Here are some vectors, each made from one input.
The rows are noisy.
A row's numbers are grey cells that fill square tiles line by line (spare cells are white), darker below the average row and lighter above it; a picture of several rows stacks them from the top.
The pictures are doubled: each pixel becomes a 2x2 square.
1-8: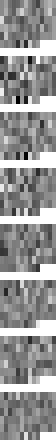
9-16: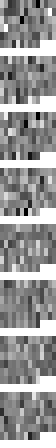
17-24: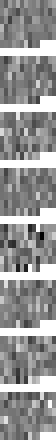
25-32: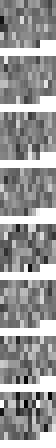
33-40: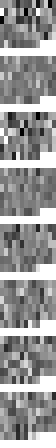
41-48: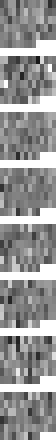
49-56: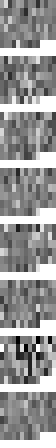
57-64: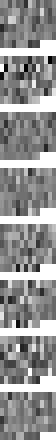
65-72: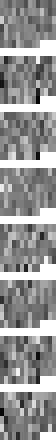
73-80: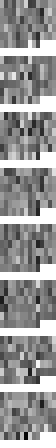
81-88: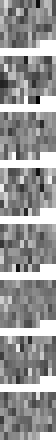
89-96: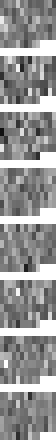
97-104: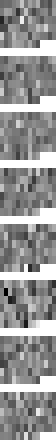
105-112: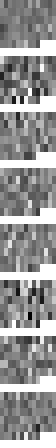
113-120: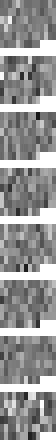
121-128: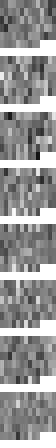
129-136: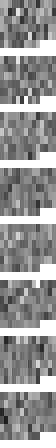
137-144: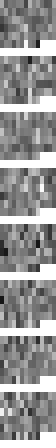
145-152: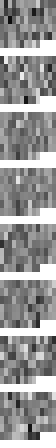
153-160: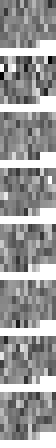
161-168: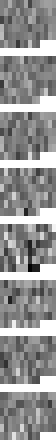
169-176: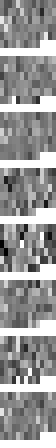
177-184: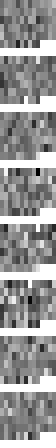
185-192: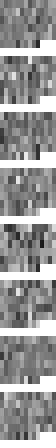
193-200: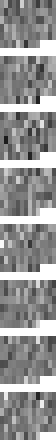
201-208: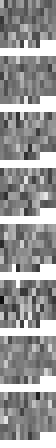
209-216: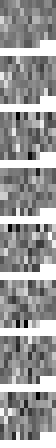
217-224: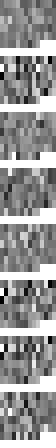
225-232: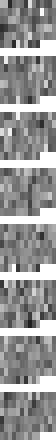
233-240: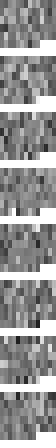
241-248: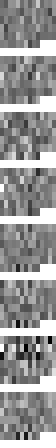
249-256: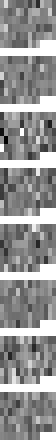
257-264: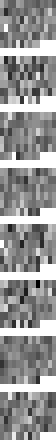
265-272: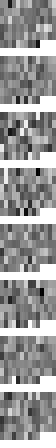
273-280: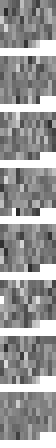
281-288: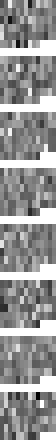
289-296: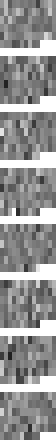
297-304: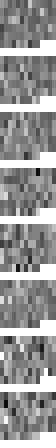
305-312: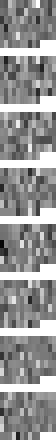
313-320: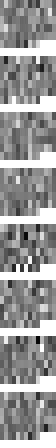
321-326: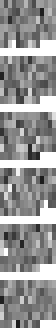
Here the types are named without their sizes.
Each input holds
a list of points on a line.
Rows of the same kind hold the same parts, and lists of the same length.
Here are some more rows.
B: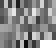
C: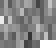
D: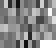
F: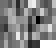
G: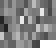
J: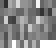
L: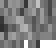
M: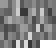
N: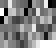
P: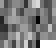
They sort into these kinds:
B, D
C, J, M
F, G, L, P
N

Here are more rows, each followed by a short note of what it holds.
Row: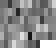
a list of two items
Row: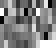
the empty list
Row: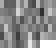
a list of one item
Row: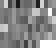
a list of one item
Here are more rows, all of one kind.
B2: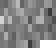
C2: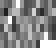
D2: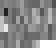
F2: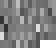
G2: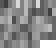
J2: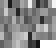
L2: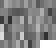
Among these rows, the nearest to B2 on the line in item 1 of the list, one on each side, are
C2 and G2.
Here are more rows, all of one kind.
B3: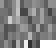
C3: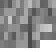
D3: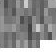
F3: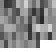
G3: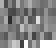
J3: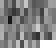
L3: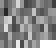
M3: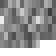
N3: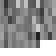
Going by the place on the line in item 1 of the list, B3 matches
D3 and F3.
